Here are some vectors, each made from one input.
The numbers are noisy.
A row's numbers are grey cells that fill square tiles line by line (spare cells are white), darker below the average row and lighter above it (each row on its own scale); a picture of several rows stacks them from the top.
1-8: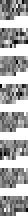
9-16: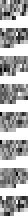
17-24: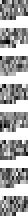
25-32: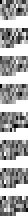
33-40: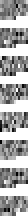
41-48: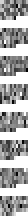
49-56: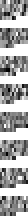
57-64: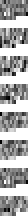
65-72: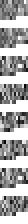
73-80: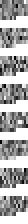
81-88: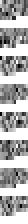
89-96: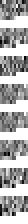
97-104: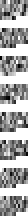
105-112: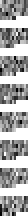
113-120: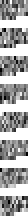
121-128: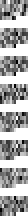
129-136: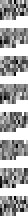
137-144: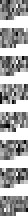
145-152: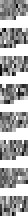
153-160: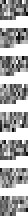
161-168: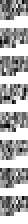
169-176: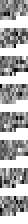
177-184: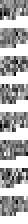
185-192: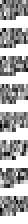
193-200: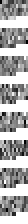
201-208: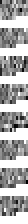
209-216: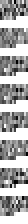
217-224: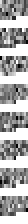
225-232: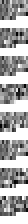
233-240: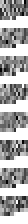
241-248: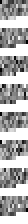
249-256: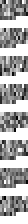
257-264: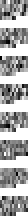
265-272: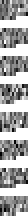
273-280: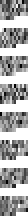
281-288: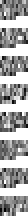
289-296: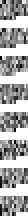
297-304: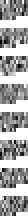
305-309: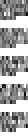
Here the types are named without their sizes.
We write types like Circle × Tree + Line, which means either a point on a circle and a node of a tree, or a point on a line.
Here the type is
Bool × Bool × Bool × Bool × Bool + Tree.
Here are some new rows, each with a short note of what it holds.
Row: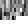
five true/false values
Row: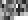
a node of a tree
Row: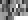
a node of a tree
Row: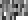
five true/false values
